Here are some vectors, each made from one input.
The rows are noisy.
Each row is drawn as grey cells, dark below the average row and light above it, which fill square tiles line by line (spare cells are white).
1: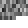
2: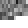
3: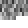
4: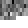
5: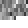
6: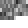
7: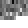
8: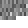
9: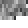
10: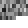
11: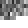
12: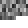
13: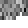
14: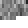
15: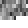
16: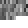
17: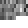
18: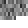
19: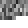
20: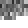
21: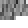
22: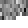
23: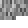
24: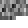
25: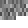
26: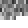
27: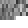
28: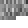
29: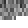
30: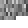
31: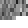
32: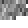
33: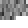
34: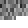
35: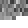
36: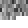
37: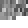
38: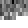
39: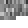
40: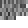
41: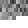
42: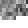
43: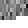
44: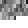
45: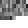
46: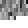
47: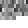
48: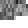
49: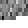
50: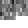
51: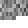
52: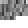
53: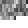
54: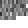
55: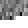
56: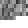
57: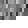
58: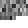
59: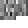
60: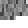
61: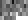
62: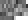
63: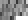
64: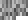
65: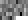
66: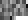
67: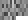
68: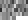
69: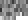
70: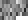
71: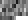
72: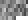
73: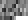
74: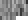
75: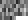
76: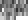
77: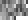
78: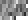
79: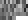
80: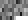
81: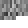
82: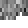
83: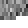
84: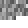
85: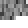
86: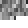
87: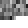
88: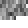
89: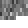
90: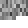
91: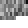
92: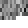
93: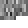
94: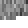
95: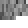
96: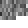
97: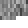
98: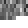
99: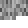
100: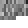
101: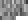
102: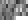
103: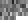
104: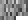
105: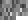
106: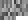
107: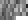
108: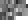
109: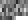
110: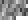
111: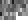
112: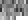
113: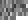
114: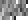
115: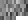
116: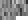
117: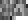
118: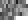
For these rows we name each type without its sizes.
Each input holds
a true/false value, together with either a point on a circle, or a point on a line.
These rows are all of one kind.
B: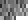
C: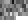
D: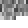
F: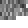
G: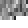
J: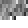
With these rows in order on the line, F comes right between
C and J.
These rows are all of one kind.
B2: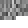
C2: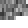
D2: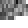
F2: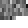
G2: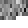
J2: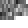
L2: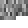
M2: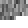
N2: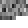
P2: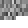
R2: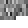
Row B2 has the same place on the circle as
C2, D2, J2 and P2.
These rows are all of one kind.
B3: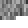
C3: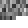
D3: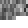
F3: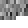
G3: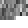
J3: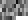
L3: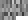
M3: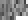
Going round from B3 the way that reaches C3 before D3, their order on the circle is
B3, J3, C3, F3, D3, G3, M3, L3.
